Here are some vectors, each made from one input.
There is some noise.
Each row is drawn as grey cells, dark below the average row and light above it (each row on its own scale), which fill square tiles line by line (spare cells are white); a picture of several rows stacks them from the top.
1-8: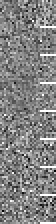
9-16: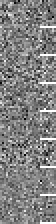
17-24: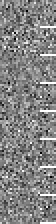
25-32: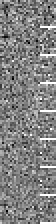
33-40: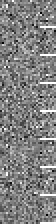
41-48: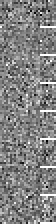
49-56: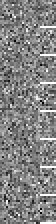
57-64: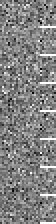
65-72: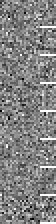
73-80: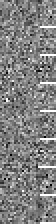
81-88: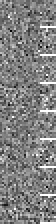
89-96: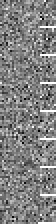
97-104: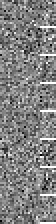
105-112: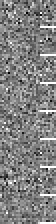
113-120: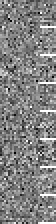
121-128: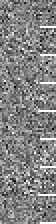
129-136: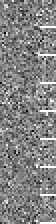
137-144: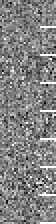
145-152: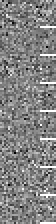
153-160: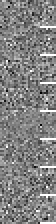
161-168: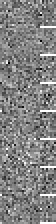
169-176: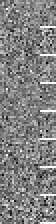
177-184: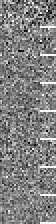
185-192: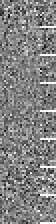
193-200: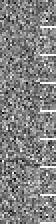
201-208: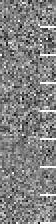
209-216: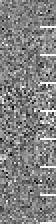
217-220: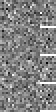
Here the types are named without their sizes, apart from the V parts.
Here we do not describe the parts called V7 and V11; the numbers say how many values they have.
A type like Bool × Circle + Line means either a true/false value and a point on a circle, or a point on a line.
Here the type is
(Bool × Bool × Bool + Tree) × V11 + Circle × V7.
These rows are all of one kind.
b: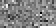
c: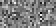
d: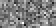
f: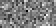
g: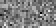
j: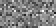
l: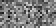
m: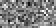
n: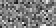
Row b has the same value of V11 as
d, g and m.
